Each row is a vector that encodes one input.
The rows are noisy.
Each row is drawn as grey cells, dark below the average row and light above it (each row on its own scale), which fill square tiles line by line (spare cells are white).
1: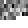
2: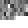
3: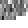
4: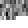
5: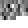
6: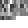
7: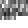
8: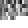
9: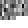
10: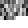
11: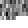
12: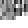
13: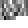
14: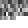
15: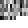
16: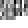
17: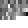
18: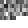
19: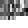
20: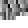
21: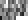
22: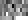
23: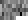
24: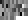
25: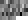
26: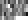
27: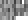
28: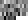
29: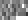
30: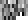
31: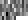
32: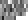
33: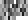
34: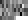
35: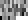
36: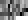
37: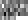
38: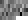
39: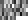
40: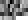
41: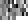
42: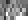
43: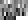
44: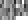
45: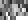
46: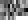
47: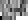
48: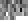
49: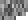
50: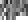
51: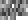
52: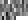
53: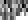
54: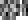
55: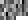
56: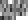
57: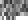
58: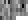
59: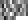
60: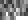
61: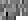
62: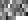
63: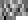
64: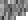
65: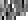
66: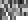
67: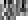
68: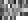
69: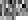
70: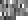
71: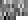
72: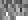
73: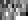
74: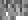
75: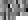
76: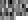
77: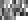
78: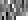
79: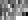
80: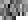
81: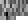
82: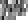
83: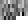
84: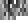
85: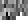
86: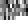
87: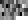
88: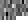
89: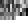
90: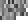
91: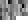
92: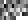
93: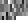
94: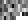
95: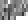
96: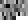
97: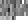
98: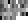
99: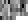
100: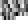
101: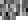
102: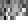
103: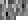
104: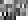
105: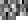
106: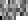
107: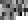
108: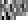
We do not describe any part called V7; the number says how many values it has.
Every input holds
a value of V7, together with either a point on a 5-point line, or three true/false values.
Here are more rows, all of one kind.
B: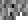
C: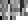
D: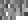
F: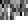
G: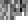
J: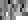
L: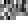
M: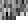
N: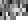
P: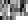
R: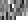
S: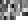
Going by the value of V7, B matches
M and S.
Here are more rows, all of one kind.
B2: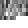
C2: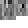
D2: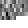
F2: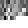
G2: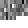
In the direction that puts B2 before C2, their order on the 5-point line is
B2, F2, C2, D2, G2.
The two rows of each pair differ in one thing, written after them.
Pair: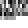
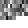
the place on the 5-point line
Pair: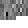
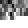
the place on the 5-point line
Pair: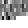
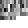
the place on the 5-point line
